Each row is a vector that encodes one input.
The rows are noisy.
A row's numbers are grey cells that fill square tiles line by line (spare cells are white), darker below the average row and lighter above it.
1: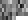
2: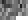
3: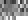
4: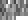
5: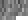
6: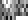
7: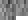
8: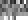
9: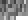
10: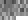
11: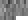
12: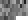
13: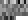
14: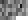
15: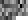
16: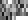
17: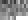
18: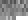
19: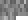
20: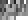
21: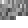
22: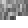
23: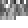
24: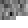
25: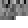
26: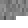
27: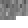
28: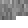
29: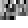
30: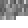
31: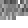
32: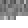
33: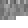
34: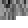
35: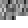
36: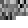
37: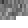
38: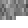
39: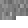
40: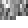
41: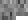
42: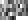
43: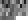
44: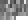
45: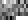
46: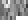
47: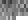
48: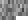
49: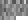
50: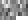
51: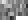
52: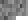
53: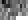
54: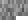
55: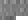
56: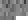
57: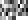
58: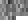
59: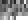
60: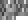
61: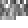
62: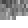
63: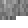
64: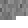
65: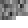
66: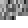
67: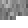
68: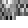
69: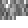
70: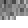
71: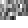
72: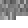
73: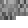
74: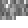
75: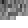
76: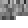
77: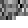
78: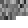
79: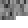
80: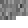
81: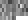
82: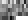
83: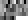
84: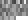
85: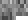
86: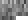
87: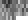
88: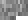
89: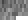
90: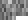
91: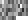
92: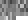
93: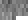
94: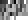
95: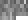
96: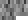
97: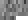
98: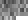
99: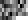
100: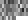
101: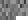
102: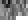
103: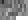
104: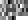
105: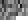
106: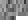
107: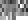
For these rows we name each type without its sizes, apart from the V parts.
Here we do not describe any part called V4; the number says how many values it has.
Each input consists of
a point on each of two lines, together with a list of items, each a true/false value and a value of V4.
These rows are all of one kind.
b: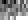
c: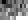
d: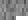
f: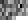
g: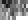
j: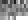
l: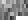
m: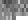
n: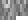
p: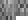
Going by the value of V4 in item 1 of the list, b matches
f and g.
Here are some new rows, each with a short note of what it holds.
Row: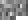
a point on each of two lines, together with a list of two items
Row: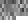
a point on each of two lines, together with the empty list
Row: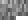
a point on each of two lines, together with the empty list
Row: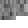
a point on each of two lines, together with the empty list
